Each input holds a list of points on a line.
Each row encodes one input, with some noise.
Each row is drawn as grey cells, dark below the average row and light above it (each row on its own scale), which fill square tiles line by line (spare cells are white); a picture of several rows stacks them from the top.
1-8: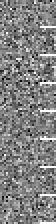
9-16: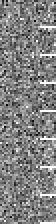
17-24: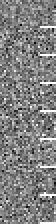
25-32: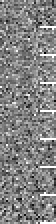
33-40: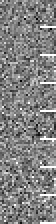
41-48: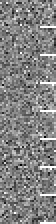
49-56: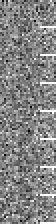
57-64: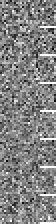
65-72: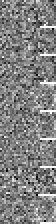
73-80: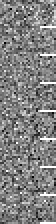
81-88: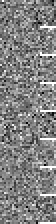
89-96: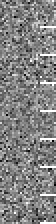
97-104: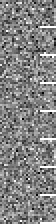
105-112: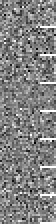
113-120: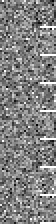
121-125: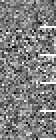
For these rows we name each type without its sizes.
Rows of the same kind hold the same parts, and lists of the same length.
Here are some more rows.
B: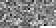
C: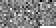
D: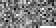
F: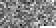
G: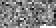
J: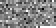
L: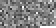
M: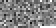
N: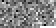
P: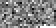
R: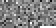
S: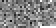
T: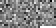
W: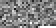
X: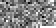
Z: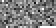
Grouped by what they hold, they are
B, C, F, J, L, N, R, T, X, Z
D, M, P, S
G, W

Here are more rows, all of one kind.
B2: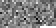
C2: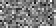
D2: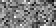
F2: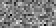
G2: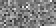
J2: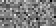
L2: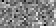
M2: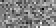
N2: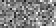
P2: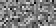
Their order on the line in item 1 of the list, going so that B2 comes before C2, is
M2, L2, D2, F2, N2, P2, G2, J2, B2, C2.
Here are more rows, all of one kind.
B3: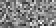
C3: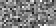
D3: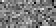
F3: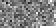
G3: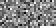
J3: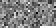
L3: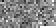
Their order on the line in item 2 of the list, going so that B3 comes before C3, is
J3, F3, D3, L3, G3, B3, C3.
